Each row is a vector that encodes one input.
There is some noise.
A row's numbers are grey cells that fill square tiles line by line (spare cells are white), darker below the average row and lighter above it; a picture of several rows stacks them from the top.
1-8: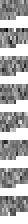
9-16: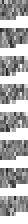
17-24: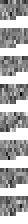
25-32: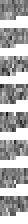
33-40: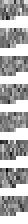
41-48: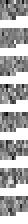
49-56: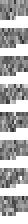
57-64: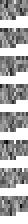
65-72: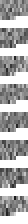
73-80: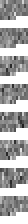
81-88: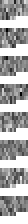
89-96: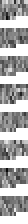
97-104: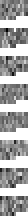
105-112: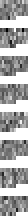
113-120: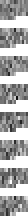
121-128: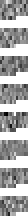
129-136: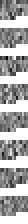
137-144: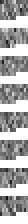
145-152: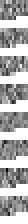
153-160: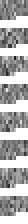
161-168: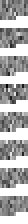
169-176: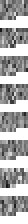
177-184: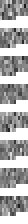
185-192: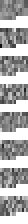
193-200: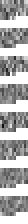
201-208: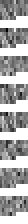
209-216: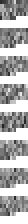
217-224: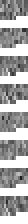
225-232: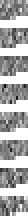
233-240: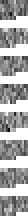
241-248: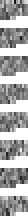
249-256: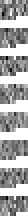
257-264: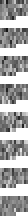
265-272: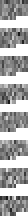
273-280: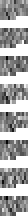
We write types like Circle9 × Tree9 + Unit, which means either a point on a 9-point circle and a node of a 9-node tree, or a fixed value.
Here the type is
(Bool × Bool × Bool + Tree8) × Tree11 × Tree11.
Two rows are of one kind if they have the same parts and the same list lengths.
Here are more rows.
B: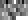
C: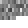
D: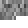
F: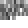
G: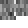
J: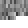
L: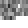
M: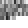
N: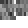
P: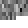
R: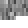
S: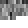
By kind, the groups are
B, C, D, F, G, J, M, N
L, P, R, S

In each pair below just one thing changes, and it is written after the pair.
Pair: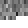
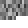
the node of one of the two trees
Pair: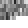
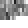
one of the three true/false values
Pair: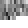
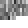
one of the three true/false values
